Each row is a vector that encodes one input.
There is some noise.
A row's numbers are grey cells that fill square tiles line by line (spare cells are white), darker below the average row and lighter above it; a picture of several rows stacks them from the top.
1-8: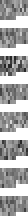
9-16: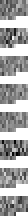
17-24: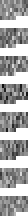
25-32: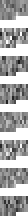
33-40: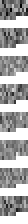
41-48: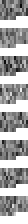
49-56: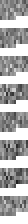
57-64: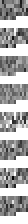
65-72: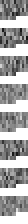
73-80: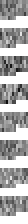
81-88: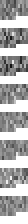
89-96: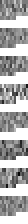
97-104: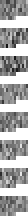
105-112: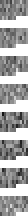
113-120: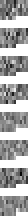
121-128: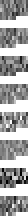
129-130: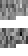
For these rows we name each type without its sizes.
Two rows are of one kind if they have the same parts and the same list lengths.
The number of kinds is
2.
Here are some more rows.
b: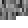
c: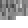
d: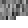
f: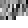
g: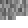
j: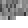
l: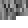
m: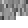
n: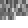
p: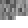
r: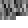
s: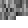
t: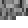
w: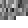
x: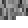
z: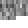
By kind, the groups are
b, d, f, l, r, s, t, w, x
c, g, j, m, n, p, z

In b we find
a point on a circle.
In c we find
a node of a tree.
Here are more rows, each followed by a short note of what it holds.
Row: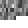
a point on a circle
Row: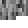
a point on a circle
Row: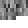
a point on a circle
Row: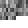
a point on a circle
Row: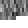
a point on a circle
